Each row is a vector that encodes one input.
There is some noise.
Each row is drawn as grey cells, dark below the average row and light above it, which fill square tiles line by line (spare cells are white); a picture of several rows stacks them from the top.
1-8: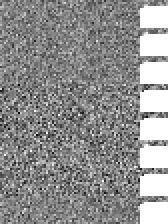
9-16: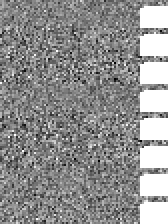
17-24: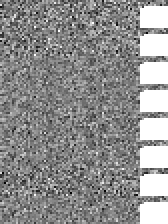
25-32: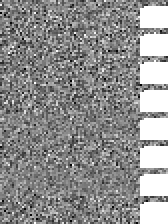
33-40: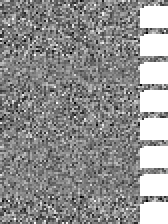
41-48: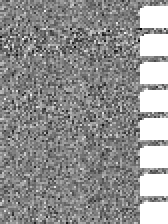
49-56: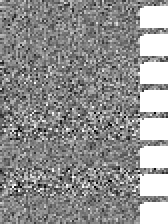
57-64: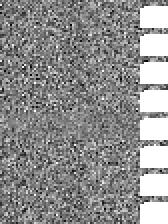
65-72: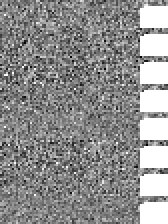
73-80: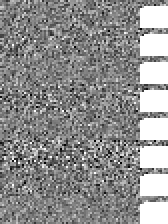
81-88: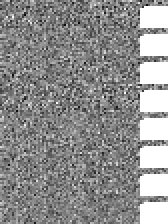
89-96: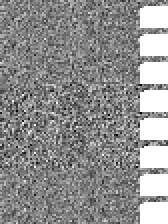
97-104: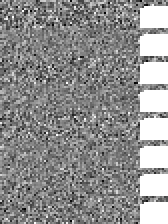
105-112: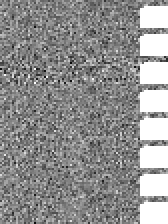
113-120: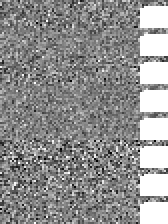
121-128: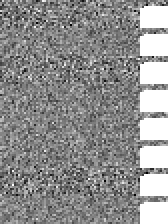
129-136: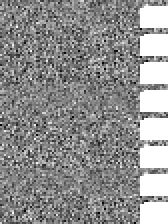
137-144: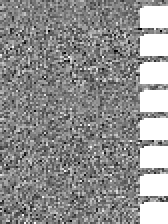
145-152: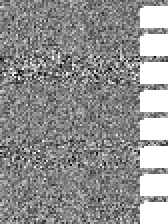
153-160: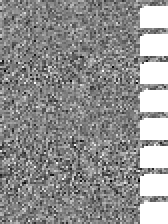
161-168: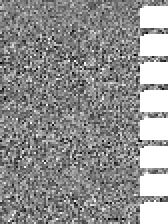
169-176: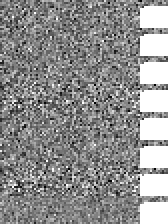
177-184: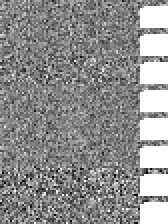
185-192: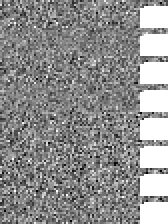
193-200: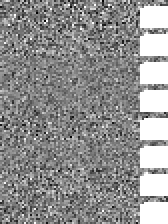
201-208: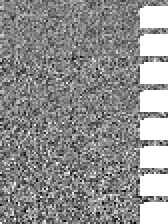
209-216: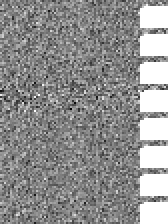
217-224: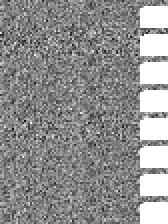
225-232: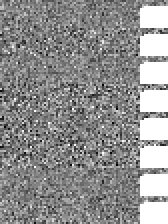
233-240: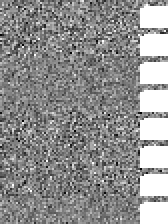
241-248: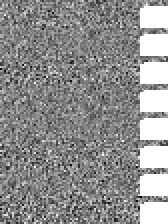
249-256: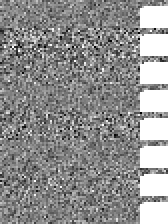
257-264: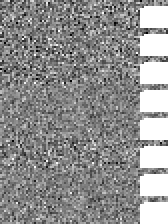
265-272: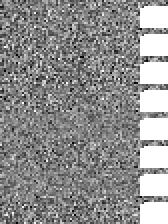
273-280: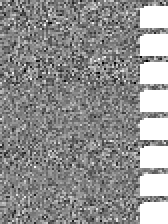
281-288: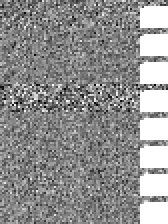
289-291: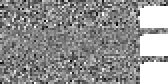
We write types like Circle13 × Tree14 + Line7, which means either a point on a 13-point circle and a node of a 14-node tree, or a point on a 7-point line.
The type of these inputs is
Bool × Tree13 × Tree13 + List2(Line9).
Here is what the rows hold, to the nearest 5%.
About 55% of them hold a node of each of two 13-node trees and a true/false value. The rest are lists of up to two points on a 9-point line: about 5% of all rows are empty, 15% hold one and 30% two.
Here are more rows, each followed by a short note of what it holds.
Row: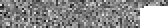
a list of two items
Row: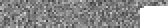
a node of each of two 13-node trees and a true/false value
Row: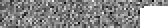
a list of one item
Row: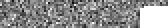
a list of two items
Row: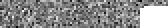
a list of one item
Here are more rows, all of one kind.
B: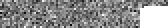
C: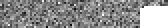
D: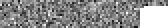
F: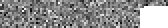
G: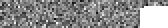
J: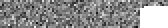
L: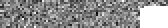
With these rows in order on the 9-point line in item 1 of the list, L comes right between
C and F.
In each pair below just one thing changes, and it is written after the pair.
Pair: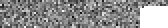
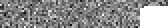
the place on the 9-point line in item 1 of the list
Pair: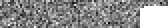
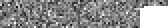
the place on the 9-point line in item 2 of the list
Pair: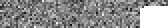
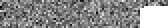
the place on the 9-point line in item 1 of the list
